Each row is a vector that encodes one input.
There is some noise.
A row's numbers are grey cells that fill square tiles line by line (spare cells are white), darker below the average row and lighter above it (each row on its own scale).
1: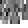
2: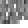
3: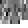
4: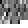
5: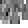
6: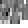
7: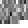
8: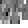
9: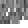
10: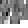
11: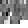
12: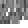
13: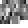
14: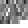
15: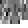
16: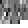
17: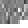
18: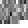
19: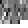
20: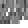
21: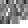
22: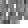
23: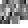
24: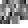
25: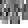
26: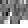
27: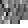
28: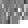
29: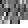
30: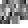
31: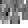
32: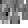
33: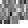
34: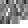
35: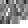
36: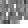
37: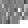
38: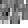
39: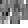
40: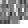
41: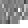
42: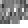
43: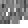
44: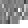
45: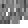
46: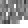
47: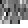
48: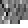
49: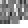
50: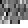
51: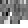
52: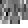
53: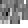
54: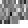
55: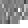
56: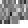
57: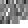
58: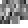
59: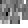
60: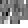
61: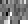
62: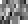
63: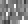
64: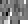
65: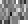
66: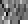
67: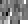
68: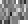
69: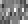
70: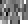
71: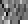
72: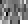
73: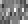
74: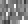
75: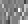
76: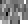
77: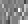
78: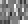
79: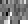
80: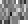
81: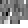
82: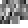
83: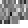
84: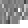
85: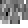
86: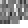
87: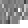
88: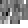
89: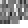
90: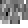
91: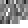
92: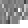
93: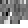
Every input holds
either a point on a 12-point line, or three true/false values.
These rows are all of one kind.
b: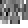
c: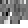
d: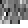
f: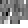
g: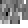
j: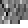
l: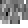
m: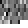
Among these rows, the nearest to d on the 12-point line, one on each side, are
b and m.
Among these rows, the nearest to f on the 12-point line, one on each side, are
c and g.
